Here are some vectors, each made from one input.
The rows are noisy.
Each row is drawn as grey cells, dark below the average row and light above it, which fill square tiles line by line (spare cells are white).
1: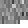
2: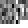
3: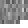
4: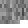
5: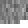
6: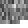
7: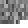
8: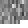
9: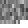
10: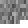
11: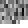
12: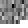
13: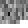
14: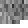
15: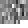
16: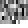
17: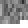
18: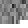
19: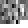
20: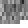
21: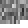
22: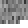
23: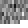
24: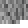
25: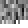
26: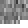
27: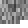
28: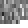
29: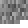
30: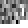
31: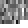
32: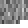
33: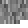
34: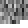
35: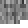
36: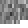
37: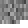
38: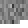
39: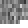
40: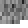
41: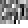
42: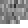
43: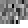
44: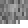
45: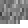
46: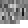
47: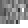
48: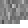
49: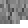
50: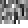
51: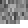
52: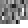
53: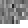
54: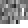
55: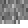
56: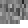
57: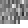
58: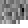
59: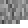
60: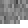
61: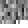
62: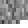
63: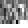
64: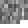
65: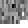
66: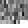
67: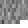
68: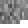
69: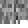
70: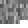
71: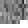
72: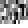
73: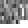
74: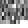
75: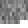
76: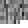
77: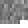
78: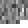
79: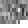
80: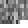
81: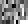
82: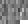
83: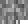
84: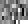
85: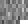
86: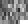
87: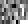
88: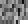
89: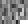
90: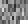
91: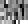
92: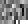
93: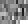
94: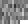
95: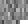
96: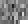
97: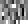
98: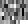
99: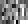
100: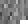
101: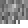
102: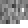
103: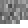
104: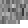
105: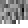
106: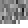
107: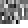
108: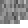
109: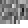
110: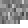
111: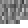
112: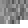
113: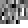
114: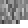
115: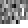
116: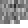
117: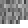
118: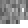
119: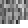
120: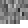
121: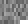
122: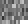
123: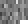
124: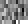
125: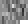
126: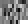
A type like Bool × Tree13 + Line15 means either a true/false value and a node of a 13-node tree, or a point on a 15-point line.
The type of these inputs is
Line5 × (Line5 + Tree9).
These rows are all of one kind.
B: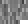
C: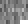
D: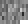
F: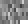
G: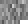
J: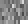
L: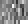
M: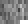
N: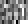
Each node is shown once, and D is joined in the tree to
F.
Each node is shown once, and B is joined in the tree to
C, G and L.
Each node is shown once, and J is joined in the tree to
M and N.
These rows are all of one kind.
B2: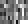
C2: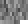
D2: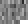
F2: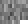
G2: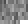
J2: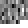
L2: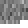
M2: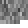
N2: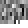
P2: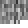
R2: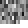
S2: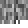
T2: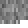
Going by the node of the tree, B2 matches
G2 and M2.
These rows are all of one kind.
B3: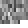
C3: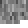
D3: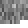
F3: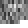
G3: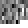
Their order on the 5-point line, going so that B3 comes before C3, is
B3, D3, F3, C3, G3.
